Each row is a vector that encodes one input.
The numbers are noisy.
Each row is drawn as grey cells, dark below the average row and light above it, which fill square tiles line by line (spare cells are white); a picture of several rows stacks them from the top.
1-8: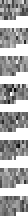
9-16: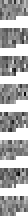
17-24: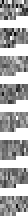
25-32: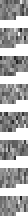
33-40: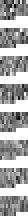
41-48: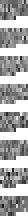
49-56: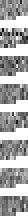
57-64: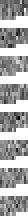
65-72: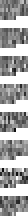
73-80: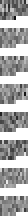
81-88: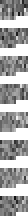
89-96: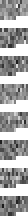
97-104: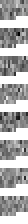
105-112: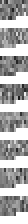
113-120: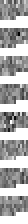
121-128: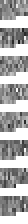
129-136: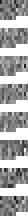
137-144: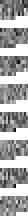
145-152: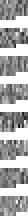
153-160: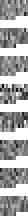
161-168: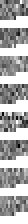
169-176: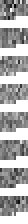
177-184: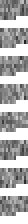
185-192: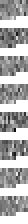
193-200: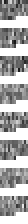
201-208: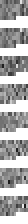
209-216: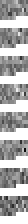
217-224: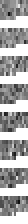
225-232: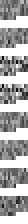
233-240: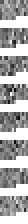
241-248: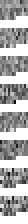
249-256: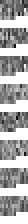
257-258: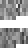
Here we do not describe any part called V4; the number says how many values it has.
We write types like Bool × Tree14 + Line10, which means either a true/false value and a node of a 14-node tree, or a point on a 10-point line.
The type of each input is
List2(Circle9 × V4) + Tree12.
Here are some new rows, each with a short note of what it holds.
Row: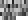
a node of a 12-node tree
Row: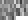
a list of two items
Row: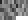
a list of one item
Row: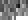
a list of one item
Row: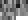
a list of one item
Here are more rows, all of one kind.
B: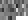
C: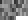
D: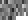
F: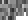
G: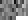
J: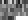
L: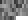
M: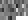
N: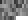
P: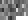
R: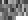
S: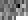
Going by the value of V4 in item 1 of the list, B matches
M and P.
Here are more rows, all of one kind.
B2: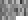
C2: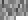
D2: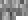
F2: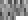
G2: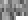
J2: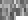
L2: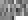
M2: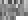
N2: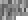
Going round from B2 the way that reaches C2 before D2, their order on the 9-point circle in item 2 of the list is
B2, L2, C2, F2, G2, J2, D2, N2, M2.
